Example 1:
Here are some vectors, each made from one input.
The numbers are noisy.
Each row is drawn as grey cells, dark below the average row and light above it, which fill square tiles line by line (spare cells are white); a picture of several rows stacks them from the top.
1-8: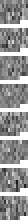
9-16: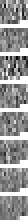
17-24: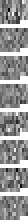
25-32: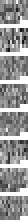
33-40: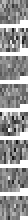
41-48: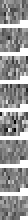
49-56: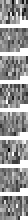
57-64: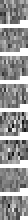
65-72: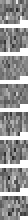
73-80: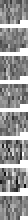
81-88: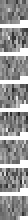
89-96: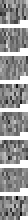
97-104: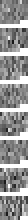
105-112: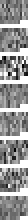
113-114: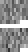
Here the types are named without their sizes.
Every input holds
a label and a true/false value.
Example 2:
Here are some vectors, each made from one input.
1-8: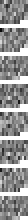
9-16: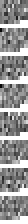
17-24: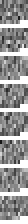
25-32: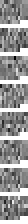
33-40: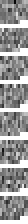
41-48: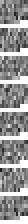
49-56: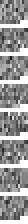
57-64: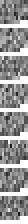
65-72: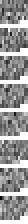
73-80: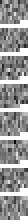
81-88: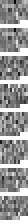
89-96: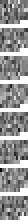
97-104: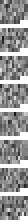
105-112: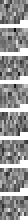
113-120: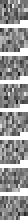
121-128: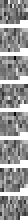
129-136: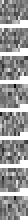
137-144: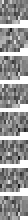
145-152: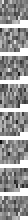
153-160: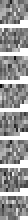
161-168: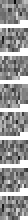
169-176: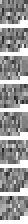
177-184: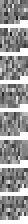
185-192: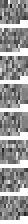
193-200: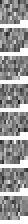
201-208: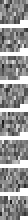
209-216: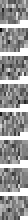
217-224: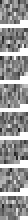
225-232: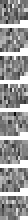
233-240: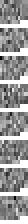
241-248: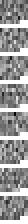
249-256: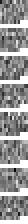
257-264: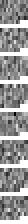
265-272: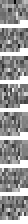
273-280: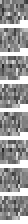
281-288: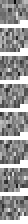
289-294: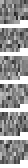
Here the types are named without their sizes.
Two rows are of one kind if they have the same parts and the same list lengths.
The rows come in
2 kinds.
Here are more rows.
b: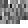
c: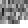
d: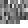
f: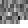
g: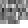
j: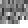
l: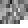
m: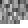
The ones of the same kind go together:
b, c, d, f, g, j
l, m

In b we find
a point on a circle.
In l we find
a label.
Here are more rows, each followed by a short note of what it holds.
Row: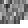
a label
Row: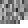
a label
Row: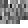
a point on a circle
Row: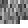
a point on a circle
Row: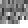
a point on a circle
